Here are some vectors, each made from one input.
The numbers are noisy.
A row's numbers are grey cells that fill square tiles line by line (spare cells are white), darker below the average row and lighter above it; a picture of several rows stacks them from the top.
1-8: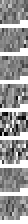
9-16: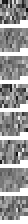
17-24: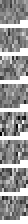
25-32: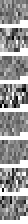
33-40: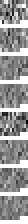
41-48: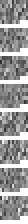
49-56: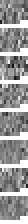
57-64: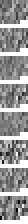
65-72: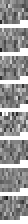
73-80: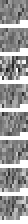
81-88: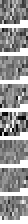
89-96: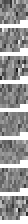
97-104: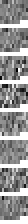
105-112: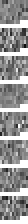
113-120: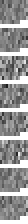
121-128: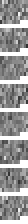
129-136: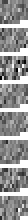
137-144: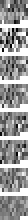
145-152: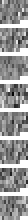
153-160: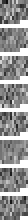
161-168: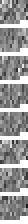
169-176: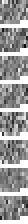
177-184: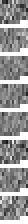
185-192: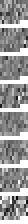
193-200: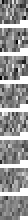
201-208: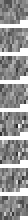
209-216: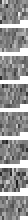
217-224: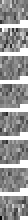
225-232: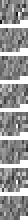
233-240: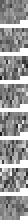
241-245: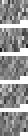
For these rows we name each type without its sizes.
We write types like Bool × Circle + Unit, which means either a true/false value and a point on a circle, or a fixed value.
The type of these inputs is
List(Bool × Label + Line).
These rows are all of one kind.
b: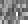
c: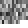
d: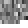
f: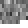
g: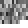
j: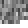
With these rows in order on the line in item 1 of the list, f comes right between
d and g.
